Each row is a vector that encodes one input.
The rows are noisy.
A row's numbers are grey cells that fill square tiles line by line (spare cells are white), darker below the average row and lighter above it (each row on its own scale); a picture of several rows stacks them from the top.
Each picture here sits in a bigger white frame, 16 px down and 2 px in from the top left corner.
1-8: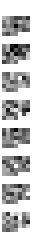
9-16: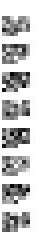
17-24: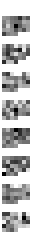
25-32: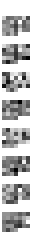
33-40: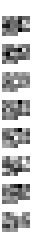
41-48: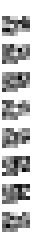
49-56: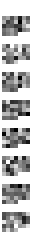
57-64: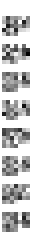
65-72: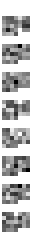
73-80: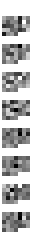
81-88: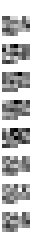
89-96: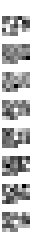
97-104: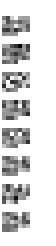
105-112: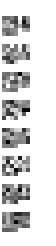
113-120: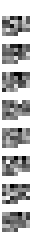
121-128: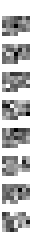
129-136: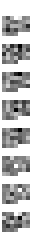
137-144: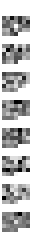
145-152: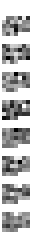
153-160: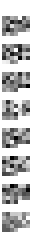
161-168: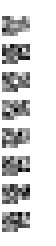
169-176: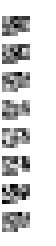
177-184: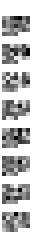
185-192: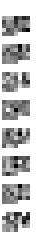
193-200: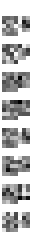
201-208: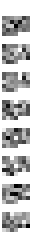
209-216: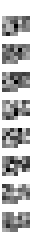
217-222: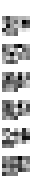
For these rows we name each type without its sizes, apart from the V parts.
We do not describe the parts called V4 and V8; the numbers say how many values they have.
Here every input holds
a value of V8, together with either a point on a circle and a true/false value, or a value of V4.
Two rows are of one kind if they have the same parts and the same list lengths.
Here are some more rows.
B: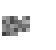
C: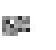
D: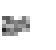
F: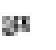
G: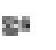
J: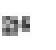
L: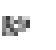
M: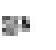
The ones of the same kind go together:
B, D, F, J, L, M
C, G

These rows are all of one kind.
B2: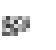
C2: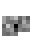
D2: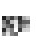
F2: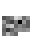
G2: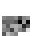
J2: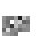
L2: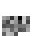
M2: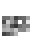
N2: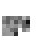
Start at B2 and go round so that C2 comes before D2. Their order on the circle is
B2, J2, C2, G2, L2, F2, M2, D2, N2.
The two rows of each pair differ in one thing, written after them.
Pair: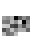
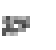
the true/false value
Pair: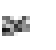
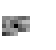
the value of V8
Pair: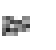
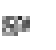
the place on the circle
